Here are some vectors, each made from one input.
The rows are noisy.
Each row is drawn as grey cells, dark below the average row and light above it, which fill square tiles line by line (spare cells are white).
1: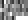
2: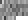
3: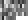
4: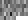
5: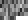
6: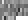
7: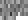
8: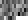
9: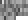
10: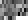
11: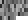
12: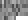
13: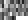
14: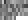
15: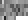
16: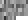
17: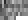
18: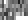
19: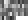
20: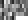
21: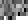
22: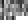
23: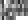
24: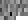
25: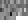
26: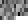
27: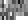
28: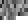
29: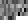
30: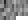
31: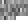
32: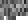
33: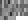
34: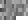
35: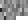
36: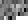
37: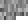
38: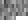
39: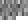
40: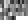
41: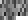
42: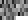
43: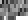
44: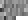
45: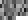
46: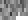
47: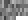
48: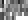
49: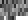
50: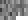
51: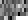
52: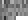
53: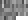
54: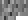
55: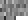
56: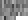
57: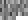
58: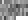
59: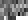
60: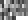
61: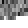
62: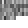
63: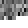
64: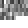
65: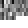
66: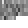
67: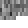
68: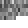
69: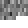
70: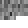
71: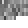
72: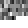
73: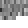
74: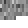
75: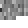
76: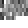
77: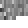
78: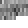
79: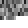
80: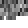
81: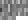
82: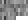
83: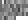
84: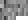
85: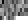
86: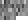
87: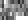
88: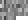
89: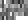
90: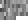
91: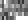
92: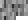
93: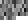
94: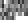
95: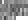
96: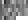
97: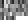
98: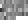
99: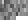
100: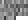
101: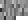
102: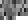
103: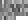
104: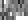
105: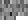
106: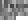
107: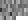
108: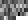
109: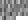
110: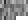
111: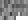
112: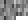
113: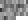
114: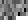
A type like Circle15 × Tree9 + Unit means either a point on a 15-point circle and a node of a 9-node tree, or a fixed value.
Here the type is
Bool × Circle5 + Tree10.
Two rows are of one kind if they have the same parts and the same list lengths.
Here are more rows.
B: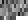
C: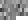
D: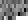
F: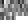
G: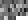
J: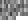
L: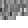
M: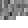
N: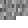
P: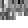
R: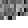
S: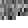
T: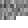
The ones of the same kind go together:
B, D, F, G, P, R, S
C, J, L, M, N, T

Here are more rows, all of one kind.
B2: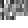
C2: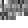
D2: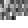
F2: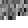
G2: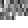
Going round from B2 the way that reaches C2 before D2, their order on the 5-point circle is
B2, G2, C2, F2, D2.
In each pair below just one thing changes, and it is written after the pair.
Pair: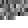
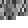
the place on the 5-point circle
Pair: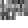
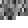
the true/false value
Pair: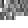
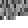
the true/false value
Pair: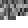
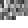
the true/false value
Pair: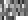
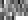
the place on the 5-point circle
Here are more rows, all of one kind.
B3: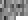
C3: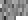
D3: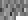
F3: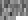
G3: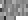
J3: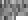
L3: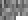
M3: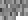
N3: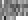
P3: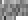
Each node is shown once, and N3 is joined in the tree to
J3 and P3.
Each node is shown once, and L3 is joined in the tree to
B3, F3 and J3.
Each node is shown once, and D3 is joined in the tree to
F3 and M3.
